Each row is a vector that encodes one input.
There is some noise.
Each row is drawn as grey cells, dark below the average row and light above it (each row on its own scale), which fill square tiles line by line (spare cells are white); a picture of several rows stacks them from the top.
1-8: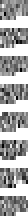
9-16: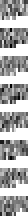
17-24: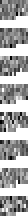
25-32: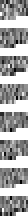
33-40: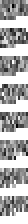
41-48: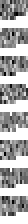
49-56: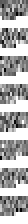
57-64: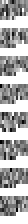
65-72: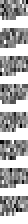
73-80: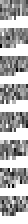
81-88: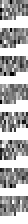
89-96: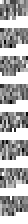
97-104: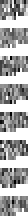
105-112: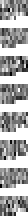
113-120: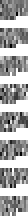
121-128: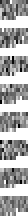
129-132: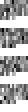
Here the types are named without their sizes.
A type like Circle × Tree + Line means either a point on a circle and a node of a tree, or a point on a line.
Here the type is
Bool × Line.
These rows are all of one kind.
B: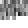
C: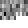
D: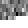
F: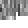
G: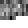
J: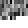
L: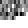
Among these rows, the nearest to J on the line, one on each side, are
F and G.
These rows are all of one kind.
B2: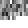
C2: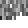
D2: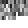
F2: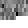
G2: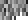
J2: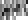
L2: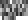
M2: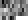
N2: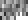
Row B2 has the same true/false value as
D2, J2 and N2.
